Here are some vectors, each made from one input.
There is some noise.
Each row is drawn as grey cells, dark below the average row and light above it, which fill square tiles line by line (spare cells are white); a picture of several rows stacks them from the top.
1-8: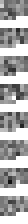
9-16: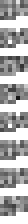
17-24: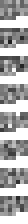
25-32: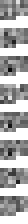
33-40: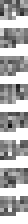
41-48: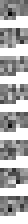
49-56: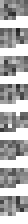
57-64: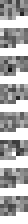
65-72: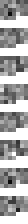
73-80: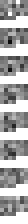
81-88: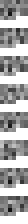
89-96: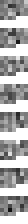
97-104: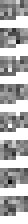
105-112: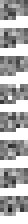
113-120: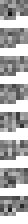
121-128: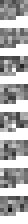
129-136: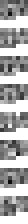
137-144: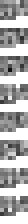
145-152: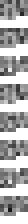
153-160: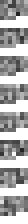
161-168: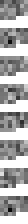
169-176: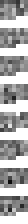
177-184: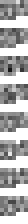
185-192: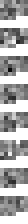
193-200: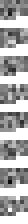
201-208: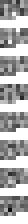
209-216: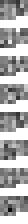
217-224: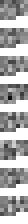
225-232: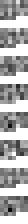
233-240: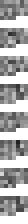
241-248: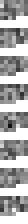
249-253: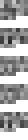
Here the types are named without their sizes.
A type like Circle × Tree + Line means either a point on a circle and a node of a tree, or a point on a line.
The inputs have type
Bool × Bool × Bool × Line.
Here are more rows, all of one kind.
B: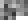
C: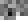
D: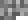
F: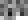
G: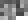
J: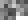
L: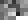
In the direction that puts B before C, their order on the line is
B, J, C, F, G, L, D.
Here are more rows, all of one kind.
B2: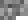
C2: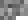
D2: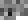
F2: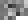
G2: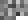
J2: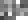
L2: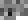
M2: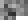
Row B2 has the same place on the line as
C2 and F2.
